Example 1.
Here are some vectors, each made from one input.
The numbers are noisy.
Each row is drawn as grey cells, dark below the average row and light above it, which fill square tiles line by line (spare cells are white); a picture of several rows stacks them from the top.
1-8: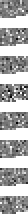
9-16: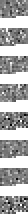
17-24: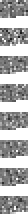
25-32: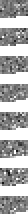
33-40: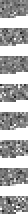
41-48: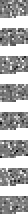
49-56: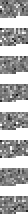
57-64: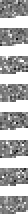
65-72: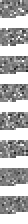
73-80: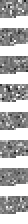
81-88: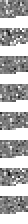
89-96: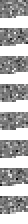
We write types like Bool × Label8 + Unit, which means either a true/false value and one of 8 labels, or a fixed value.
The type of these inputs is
Bool × Bool × Bool + Unit.
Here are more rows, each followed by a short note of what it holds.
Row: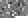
three true/false values
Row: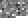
three true/false values
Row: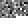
a fixed value
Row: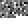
a fixed value
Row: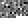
a fixed value
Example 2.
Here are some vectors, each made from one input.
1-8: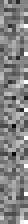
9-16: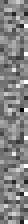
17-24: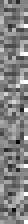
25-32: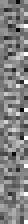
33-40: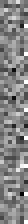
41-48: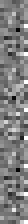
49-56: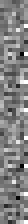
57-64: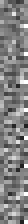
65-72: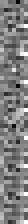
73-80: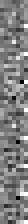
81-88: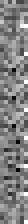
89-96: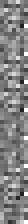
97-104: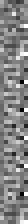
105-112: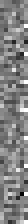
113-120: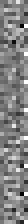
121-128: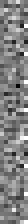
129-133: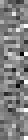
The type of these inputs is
Line10.
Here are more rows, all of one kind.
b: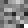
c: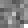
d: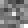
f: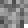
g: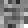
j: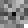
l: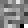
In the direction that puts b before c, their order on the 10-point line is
j, b, l, f, c, d, g.
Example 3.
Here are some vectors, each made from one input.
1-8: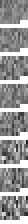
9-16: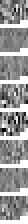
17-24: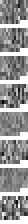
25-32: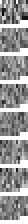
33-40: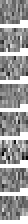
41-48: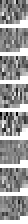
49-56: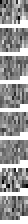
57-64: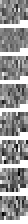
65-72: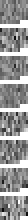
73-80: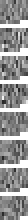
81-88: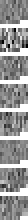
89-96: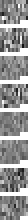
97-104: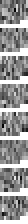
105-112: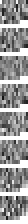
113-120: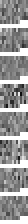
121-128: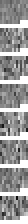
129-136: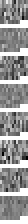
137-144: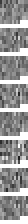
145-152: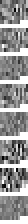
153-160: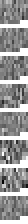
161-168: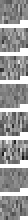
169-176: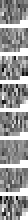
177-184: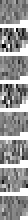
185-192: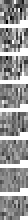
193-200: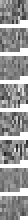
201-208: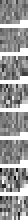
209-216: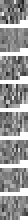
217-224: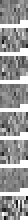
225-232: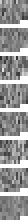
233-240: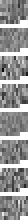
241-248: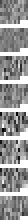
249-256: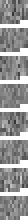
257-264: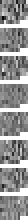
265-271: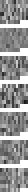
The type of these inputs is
Label5.
